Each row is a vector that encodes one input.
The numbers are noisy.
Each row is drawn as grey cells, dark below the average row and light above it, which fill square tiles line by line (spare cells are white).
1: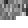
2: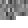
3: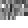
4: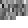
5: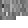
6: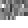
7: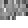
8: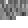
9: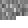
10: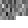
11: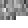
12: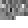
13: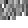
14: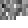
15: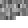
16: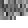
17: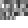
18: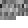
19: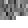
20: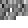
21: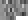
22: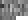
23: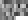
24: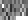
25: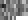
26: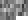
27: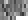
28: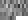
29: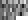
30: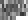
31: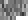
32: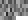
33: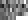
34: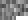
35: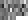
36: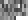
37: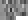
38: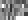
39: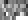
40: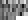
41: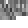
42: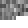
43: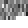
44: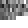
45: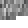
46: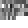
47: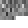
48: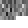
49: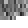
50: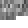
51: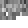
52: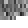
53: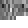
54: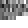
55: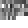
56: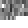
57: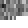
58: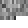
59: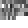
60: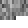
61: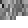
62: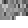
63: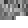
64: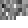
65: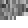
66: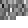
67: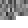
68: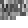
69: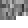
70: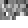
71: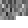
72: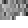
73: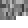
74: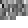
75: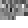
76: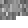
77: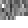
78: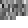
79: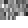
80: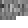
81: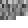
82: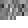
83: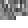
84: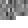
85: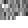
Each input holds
a point on each of two 6-point lines, together with either a fixed value, or a node of an 8-node tree.
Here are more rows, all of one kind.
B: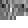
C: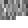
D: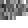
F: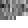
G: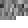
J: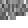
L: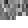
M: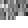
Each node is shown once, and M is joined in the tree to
B.
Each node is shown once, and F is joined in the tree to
B, J and L.
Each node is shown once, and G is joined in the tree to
B.
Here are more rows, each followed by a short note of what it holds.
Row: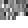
a point on each of two 6-point lines and a node of an 8-node tree
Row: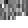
a point on each of two 6-point lines and a node of an 8-node tree
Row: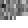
a point on each of two 6-point lines and a node of an 8-node tree
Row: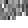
a point on each of two 6-point lines and a node of an 8-node tree
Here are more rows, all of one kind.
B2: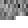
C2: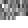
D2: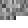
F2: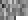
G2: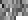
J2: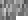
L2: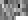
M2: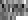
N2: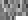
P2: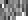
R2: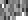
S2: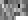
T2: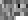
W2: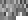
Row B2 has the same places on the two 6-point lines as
L2, N2, S2 and T2.
